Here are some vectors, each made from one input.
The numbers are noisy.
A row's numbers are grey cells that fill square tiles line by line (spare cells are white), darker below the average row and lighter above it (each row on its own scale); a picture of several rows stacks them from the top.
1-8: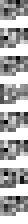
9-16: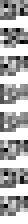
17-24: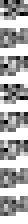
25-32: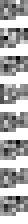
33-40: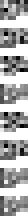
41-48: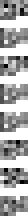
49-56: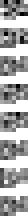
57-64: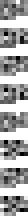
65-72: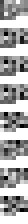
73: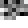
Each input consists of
a point on a 6-point circle.
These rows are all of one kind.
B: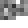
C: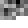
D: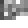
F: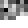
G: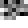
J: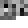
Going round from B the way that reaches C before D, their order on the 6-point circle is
B, J, G, C, F, D.
